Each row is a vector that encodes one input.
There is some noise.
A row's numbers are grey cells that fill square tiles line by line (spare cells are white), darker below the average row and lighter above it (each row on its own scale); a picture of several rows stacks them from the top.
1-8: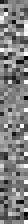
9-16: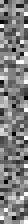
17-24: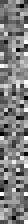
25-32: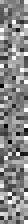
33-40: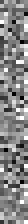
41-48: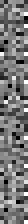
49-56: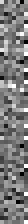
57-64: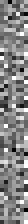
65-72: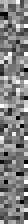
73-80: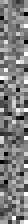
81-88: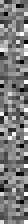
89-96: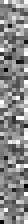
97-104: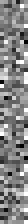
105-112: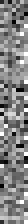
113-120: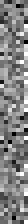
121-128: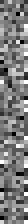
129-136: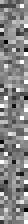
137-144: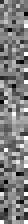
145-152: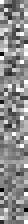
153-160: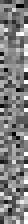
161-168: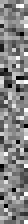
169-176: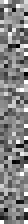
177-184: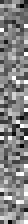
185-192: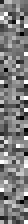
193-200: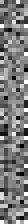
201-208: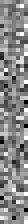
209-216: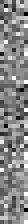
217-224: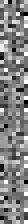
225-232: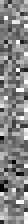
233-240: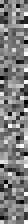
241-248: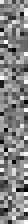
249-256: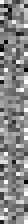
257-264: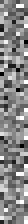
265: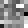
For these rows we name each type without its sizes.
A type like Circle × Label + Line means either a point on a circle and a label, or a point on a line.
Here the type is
Bool × Circle.
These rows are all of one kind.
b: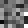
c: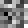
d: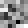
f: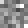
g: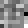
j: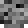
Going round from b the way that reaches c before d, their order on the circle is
b, c, j, g, d, f.
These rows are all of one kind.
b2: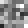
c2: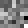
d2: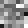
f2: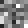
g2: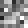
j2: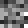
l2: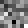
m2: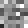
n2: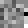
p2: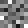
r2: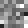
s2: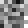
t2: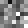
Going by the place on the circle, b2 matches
f2, p2 and s2.
